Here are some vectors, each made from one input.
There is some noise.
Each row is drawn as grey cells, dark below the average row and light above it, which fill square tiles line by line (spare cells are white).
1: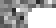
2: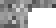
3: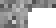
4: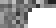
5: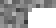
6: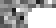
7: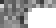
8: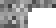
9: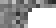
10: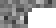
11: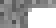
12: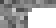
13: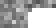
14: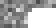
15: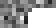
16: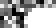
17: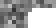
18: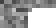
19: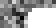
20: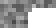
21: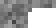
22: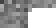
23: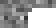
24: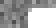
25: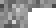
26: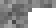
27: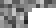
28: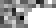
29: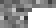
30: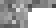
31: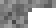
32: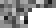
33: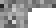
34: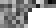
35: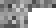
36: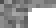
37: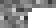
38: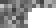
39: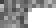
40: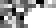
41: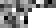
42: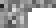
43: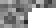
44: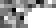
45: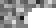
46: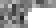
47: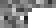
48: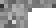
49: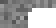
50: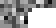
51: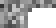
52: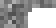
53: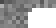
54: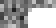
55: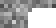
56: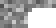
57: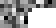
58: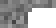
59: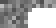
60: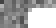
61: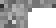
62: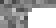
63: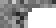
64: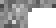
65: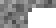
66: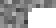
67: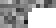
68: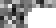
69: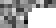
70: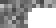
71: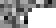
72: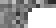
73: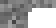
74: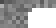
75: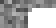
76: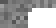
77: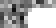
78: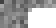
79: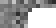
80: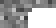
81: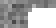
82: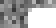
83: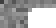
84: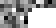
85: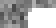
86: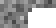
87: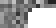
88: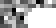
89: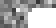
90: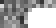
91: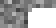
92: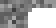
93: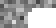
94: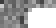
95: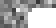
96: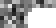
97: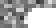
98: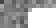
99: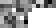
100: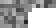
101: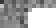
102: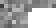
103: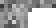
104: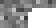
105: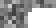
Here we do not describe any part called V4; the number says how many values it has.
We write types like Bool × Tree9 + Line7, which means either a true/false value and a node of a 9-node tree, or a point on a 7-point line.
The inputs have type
Bool × V4 + List2(Line5).
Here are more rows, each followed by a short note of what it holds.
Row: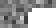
a list of one item
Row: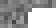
a list of one item
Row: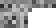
a true/false value and a value of V4
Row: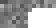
a list of one item
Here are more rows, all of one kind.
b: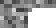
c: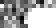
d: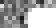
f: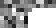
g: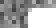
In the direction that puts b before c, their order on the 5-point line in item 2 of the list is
g, f, d, b, c.
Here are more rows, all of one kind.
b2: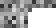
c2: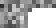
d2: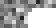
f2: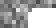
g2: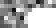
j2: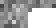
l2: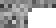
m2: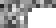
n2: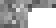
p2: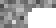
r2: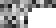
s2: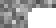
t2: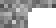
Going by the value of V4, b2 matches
g2, n2 and r2.
